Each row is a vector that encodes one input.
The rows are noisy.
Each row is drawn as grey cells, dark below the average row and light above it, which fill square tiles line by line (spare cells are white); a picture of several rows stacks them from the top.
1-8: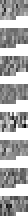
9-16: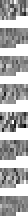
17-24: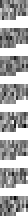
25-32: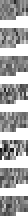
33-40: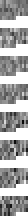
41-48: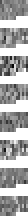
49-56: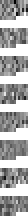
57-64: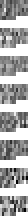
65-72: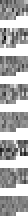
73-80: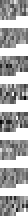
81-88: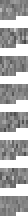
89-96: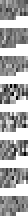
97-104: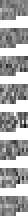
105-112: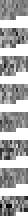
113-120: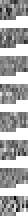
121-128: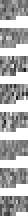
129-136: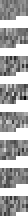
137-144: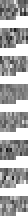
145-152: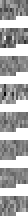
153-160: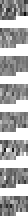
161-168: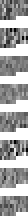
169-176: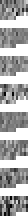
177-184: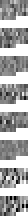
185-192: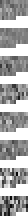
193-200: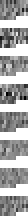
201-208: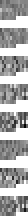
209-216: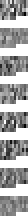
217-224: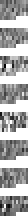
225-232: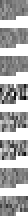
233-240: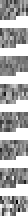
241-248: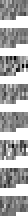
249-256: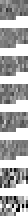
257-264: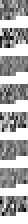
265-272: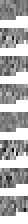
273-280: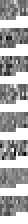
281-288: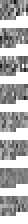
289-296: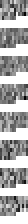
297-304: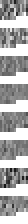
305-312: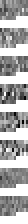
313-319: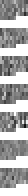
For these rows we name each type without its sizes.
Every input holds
either a fixed value, or a node of a tree.
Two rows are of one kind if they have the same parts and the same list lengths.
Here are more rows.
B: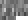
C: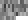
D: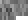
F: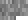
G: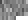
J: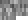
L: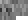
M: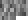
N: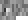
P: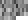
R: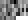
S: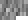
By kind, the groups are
B, D, F, G, J, L, M, N, P, R, S
C

